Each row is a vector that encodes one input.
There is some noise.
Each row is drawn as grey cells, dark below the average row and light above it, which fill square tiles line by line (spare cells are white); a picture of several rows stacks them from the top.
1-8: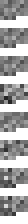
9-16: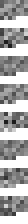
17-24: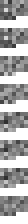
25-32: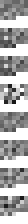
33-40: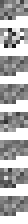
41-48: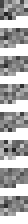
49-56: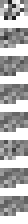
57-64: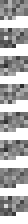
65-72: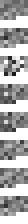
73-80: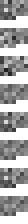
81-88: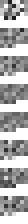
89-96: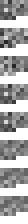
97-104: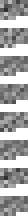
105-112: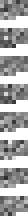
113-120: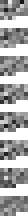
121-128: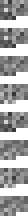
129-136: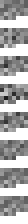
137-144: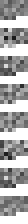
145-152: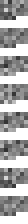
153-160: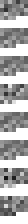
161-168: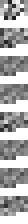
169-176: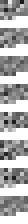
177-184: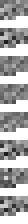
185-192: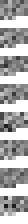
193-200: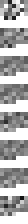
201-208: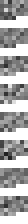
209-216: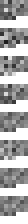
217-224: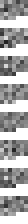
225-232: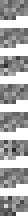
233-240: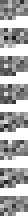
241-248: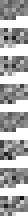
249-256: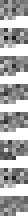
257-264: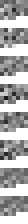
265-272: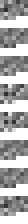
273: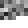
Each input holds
a list of up to two points on a 4-point line.
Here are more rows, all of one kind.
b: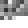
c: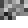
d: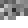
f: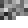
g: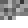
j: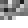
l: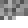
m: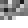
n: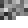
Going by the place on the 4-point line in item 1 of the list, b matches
j and m.
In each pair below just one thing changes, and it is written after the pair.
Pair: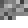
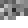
the place on the 4-point line in item 2 of the list
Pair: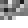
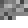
the place on the 4-point line in item 1 of the list
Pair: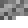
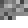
the place on the 4-point line in item 2 of the list
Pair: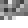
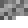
the place on the 4-point line in item 1 of the list
